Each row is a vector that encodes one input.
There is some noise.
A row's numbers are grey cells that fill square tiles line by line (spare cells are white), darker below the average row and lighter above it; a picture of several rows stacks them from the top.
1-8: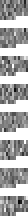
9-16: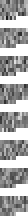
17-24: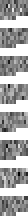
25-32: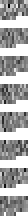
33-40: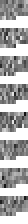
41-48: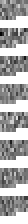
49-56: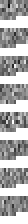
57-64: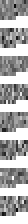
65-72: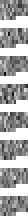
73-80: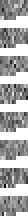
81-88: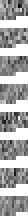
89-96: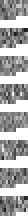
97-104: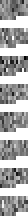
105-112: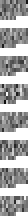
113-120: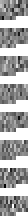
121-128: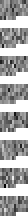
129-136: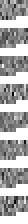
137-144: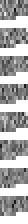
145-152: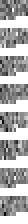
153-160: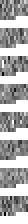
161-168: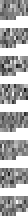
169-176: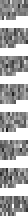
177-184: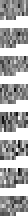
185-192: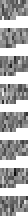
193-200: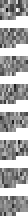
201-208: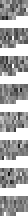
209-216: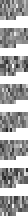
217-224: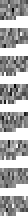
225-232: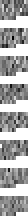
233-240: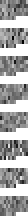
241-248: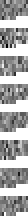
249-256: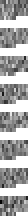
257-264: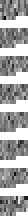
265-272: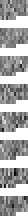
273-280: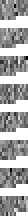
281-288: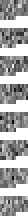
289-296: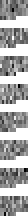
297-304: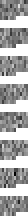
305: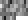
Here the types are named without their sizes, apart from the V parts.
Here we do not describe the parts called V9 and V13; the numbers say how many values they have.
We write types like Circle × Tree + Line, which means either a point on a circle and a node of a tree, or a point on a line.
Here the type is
List(Line) × V9 × V13.
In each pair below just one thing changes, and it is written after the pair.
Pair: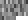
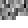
the value of V13
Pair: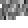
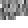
the place on the line in item 1 of the list
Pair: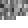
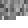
the place on the line in item 1 of the list
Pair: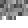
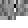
the value of V13
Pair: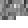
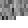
the place on the line in item 1 of the list
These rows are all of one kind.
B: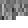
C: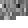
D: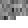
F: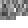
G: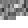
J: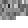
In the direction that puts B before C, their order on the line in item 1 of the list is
B, C, D, F, G, J.
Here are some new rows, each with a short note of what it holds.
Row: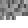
a value of V9 and a value of V13, together with a list of one item
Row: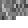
a value of V9 and a value of V13, together with a list of one item
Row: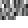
a value of V9 and a value of V13, together with the empty list
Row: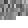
a value of V9 and a value of V13, together with a list of one item
